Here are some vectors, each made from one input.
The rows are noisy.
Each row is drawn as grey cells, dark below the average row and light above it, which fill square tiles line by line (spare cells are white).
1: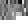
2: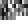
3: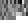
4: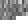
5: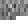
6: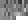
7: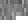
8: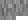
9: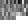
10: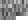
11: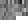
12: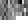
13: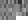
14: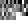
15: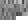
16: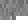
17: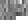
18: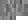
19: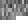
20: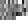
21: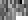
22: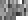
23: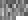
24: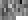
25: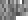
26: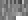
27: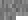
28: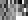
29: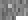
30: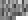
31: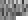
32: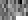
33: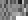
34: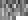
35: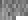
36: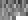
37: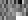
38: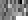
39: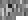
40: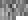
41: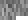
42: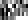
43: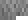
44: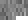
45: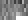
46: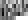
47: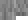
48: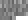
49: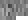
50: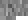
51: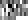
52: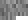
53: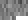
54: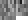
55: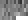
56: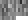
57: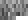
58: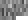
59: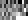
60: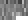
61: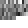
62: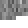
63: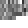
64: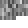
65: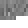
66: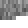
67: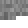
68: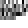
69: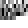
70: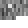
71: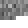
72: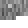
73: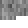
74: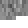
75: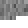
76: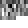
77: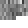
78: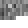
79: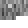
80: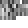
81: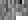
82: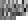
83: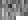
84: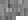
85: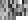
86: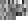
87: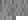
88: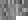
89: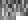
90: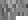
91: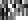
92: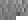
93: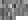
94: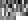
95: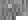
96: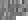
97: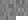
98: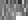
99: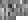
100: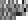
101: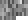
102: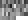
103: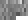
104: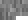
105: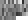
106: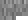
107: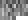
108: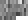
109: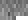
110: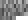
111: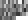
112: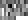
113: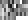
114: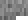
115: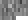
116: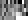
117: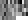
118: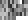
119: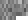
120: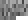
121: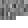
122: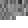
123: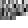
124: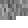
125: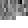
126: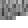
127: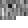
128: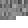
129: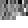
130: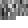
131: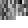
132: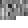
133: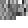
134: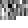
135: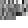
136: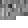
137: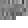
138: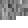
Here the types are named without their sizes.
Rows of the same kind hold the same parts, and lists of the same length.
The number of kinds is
2.
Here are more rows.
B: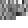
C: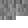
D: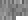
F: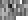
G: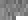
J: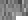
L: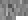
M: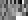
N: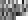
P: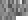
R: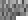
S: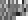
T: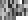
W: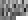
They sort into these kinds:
B, C, F, J, L, M, P, R, S, W
D, G, N, T

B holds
two labels and three true/false values.
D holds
two labels.
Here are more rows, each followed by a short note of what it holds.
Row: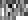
two labels
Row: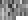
two labels
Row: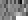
two labels
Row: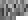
two labels and three true/false values
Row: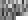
two labels
